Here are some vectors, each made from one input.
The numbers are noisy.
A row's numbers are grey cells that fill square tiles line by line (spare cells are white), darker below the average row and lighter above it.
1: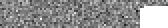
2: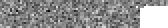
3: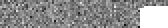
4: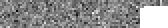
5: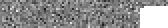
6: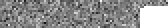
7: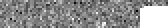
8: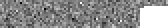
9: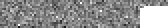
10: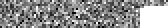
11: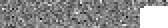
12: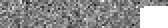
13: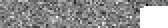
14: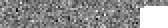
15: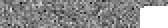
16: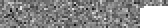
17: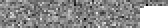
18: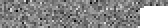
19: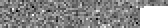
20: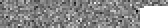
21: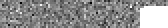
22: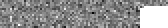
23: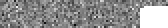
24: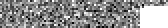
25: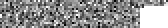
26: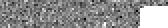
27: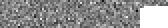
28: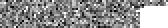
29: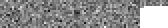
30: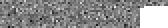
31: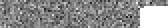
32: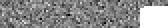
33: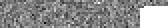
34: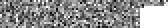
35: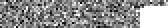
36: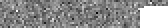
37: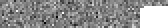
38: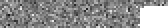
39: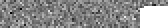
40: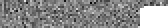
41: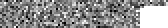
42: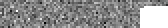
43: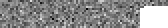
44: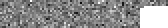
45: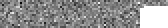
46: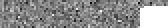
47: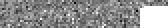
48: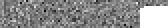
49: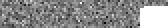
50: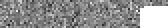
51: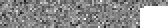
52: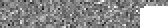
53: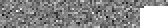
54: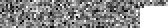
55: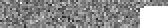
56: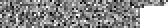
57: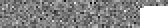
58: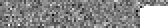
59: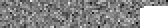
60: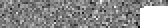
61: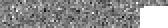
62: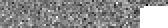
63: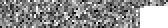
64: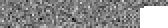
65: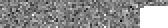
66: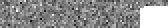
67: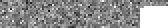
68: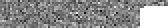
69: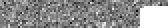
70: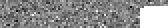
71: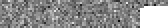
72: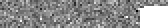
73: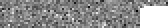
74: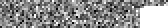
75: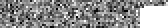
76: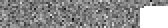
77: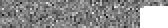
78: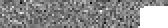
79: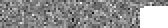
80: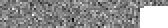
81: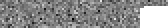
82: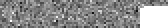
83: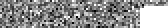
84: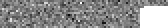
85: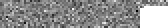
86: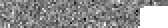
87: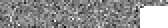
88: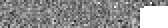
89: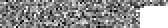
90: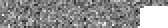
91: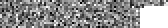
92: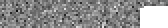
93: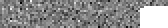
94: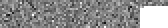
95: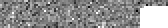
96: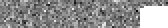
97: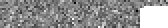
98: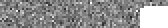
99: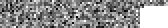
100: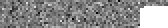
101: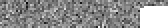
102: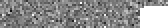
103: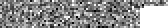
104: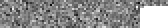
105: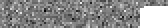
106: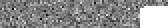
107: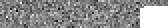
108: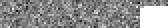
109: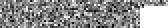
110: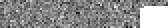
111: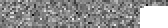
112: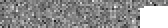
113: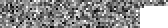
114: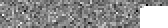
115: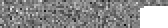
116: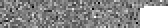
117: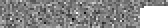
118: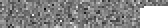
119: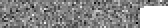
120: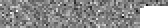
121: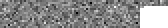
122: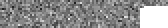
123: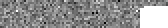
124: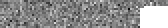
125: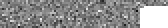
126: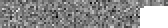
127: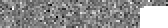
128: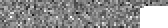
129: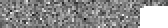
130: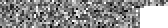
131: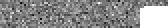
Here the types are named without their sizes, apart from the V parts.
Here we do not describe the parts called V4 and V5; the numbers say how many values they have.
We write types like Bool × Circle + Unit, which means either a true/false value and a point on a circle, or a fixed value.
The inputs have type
Bool × Bool × Bool × Bool × Tree × V4 + V5.
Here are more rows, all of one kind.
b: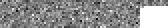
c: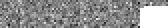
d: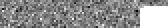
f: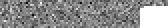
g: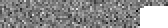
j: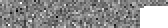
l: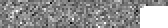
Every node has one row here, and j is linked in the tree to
c, d and g.
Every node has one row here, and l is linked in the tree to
d.
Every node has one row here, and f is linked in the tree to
g.
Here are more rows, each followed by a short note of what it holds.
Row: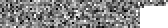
a value of V5
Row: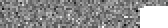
a node of a tree, four true/false values and a value of V4
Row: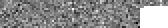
a node of a tree, four true/false values and a value of V4
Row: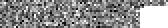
a value of V5
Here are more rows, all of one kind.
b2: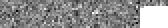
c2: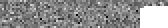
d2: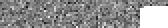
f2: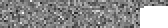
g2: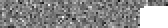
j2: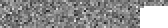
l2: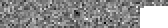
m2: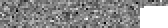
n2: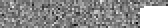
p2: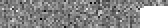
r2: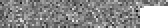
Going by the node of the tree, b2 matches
j2, l2 and m2.
